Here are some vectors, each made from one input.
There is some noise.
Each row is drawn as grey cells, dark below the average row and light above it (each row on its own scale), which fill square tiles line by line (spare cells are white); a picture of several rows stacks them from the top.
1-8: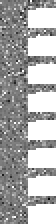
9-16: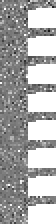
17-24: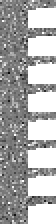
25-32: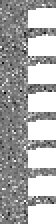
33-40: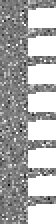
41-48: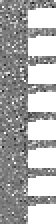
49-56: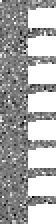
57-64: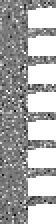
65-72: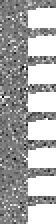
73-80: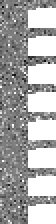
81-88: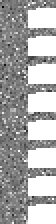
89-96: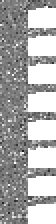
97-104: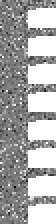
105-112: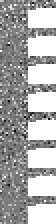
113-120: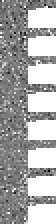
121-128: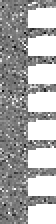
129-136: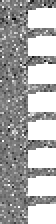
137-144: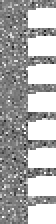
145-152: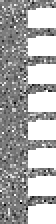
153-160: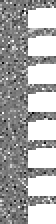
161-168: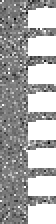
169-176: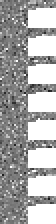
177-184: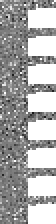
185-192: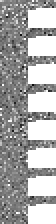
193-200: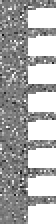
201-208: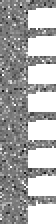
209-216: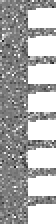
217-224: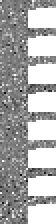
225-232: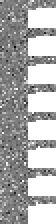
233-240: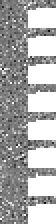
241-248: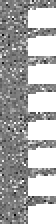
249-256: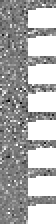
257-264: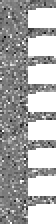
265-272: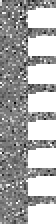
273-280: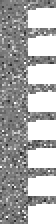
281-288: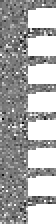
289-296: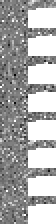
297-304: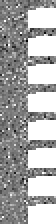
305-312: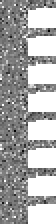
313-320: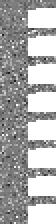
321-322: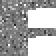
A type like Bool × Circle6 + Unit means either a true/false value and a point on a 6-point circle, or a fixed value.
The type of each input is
(Circle11 + Label5) × (Label6 + Line8).
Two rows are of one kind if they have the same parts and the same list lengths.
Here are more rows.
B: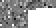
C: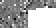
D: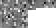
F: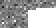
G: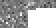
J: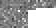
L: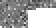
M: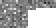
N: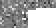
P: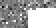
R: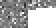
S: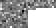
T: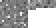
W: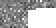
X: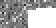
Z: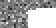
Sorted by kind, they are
B, C, J, L, M, W
D, S
F, P, R, X, Z
G, N, T

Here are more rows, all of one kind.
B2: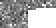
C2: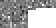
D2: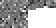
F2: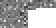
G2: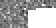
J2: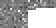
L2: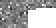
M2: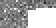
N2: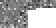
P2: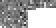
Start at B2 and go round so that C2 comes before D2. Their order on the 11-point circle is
B2, C2, J2, G2, M2, N2, F2, P2, L2, D2.
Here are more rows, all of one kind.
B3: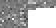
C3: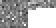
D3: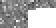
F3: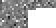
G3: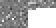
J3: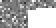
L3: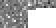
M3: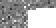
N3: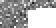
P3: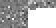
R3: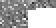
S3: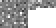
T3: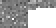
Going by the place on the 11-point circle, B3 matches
D3, F3, P3 and R3.
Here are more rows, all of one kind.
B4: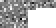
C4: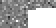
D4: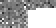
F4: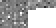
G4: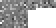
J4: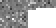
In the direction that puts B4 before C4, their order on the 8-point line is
B4, G4, C4, F4, J4, D4.
